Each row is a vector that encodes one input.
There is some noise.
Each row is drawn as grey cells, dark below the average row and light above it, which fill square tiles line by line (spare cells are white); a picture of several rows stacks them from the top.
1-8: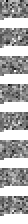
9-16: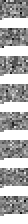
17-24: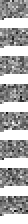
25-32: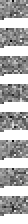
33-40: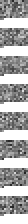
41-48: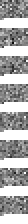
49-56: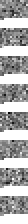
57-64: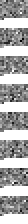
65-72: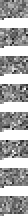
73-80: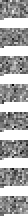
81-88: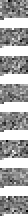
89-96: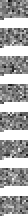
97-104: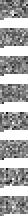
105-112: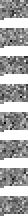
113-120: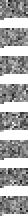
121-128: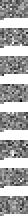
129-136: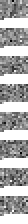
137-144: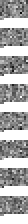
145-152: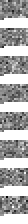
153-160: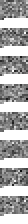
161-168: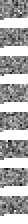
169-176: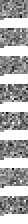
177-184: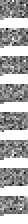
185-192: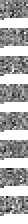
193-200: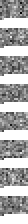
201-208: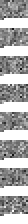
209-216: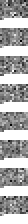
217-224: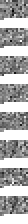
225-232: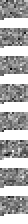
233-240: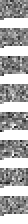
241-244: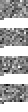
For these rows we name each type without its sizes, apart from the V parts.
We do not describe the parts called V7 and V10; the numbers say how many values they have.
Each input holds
a true/false value and a value of V10, together with either a node of a tree, or a value of V7.
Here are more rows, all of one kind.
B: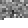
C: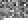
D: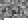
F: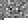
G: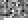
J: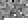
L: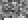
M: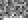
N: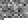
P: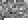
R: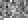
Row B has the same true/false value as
D, L, M and N.
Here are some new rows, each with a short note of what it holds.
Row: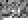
a node of a tree, a true/false value and a value of V10
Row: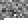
a true/false value, a value of V7 and a value of V10
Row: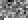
a node of a tree, a true/false value and a value of V10
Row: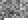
a true/false value, a value of V7 and a value of V10
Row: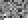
a node of a tree, a true/false value and a value of V10
